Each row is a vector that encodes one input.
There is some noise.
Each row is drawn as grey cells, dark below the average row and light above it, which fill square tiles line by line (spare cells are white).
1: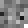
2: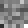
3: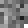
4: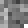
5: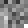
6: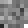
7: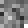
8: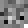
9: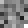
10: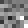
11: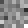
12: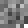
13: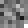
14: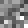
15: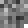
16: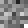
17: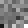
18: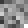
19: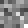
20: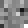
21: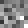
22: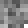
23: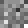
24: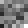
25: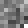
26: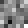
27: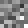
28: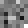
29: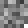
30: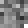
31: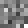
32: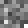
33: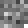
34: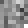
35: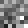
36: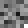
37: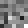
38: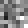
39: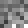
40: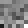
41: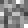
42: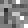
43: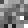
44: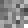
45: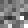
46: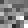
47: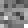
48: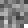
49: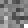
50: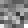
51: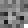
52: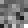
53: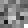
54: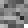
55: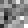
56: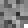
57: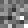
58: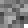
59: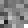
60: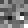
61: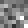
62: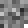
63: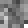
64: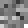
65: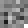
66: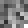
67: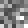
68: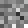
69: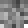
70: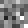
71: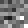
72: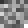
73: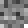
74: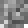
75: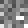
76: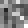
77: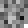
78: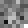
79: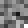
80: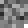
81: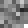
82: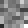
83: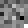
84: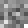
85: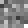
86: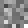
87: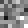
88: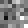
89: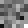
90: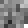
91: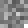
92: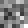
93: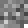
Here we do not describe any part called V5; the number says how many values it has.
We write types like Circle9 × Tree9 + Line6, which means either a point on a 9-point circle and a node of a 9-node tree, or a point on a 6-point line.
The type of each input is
Line6 × (Line6 + V5).
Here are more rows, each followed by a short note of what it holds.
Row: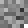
a point on each of two 6-point lines
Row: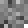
a point on each of two 6-point lines
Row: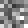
a point on a 6-point line and a value of V5
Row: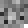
a point on each of two 6-point lines
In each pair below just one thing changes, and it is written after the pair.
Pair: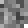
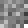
the place on the 6-point line
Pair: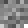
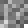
the value of V5
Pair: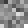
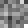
the value of V5
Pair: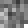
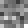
the place on the 6-point line
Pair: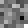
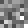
the place on the 6-point line
